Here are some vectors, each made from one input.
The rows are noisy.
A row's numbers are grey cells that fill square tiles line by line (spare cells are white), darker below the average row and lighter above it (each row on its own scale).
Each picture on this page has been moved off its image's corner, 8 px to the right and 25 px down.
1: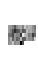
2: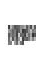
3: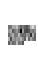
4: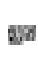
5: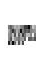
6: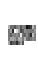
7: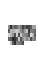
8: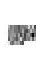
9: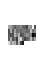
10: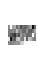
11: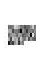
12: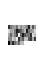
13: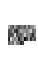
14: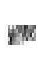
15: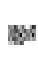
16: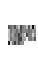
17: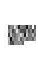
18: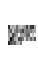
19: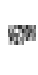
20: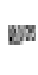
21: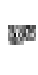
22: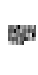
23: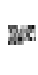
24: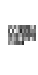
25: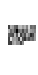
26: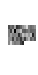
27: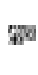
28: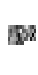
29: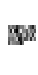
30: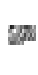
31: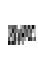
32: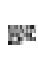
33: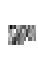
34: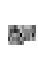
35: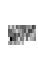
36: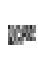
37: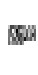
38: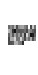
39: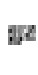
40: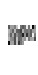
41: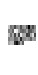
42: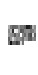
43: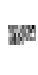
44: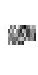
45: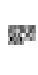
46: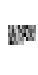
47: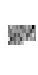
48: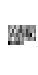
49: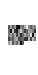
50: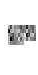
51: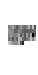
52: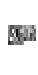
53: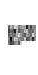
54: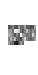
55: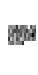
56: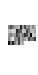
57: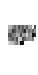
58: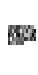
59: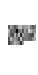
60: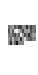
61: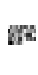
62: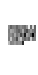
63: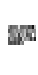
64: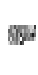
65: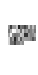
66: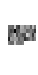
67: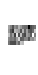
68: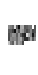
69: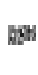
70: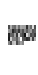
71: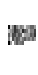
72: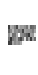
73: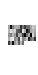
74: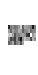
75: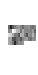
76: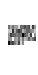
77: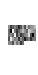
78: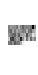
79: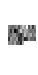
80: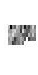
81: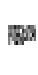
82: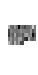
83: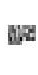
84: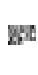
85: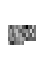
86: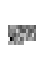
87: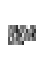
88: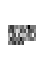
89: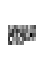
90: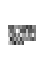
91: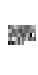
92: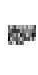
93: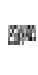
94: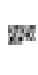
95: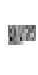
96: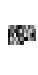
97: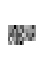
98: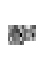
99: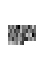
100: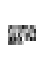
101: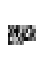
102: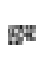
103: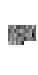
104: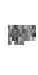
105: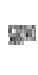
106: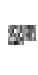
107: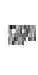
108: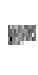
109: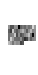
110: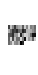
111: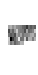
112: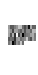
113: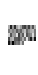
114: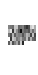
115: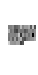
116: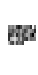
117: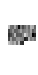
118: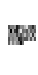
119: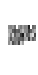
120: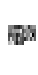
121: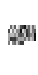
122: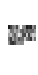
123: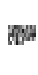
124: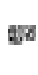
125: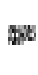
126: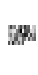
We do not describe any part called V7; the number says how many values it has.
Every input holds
a value of V7, together with either a point on a 5-point line and a true/false value, or a point on a 9-point line.
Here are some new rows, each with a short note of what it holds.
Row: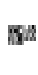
a point on a 5-point line, a true/false value and a value of V7
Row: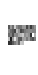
a point on a 9-point line and a value of V7
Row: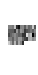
a point on a 5-point line, a true/false value and a value of V7
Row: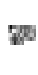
a point on a 9-point line and a value of V7
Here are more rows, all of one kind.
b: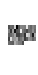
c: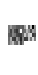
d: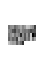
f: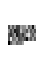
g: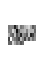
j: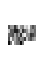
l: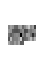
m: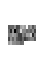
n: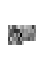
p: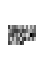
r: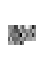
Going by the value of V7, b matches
c, f, l and r.
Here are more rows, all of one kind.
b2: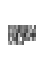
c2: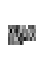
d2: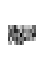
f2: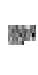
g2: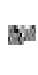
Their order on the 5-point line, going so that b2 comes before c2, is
b2, d2, c2, g2, f2.
